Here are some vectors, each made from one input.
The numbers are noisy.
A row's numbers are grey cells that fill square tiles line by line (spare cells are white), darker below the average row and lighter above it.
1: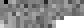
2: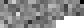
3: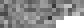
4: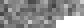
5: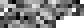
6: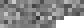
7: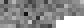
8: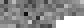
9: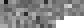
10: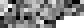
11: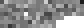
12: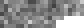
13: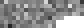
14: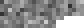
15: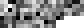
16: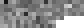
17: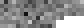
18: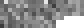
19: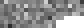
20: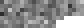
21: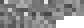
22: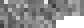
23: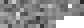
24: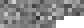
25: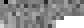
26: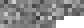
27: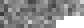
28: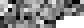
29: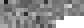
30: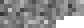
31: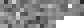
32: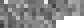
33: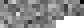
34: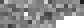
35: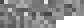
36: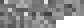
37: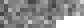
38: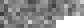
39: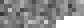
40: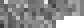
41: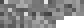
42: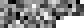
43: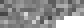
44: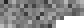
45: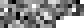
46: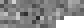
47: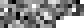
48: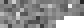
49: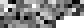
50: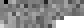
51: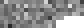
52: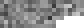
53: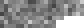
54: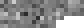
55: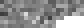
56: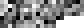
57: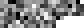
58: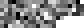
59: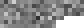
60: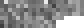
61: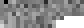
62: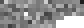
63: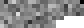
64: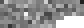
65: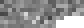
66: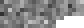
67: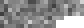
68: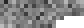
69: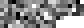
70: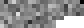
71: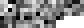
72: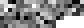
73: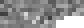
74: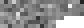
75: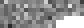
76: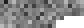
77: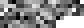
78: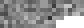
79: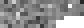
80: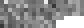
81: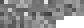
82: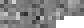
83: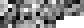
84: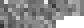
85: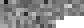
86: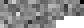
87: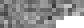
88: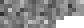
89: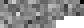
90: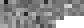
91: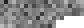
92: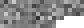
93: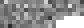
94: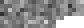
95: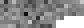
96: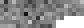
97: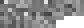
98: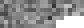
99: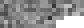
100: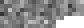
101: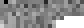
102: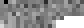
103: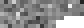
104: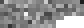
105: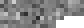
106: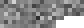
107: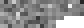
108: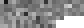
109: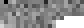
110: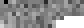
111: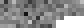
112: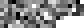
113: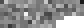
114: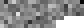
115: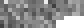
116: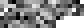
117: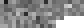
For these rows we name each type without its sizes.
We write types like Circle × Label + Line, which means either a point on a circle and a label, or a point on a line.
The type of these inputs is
Bool × Bool × Bool × Bool + Line.
